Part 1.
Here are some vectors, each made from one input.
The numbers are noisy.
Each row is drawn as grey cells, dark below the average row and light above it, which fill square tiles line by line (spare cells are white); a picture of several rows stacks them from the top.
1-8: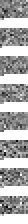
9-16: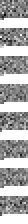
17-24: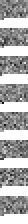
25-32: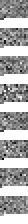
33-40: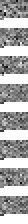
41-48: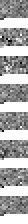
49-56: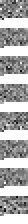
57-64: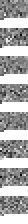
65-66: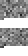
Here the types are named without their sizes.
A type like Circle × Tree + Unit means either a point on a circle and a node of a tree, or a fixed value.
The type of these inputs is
Label × Line.
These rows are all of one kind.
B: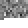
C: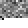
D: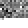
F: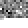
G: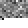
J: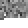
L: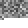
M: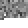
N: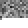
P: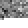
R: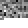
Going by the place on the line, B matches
C, G, L and N.
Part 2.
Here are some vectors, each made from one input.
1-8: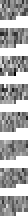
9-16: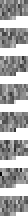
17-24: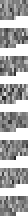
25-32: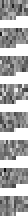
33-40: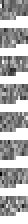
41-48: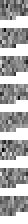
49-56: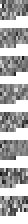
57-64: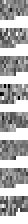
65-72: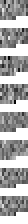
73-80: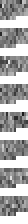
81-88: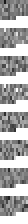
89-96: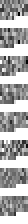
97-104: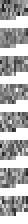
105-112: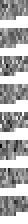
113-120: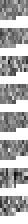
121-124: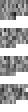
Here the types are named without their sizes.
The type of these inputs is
Circle × Label.
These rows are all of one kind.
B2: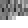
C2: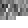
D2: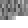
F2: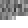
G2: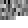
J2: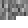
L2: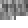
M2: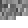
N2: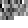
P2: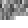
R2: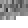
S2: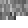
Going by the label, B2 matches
D2, F2, G2 and L2.
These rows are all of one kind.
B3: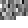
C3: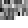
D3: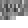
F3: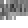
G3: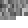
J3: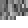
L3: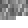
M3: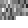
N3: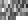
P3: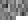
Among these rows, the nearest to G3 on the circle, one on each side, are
B3 and F3.
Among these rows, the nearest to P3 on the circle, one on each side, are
D3 and L3.
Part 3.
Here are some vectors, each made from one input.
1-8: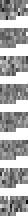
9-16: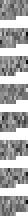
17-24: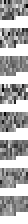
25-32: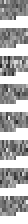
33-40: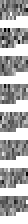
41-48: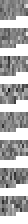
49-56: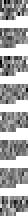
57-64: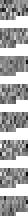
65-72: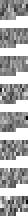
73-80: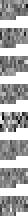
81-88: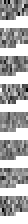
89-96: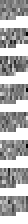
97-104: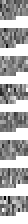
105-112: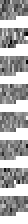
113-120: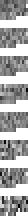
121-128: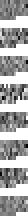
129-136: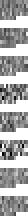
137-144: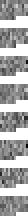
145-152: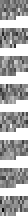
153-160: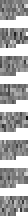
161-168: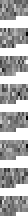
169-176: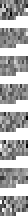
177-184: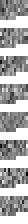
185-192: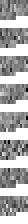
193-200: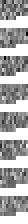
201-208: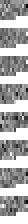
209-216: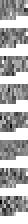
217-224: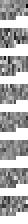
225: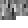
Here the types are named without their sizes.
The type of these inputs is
Bool × Bool × Bool × Bool × Circle.
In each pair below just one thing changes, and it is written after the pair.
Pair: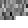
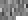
the place on the circle
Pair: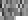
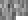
the place on the circle
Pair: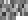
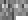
the place on the circle
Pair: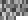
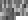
one of the four true/false values
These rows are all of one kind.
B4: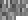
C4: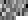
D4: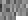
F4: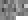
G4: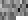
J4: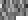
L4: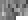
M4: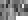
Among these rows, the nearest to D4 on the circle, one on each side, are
G4 and J4.
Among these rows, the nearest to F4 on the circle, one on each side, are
C4 and L4.
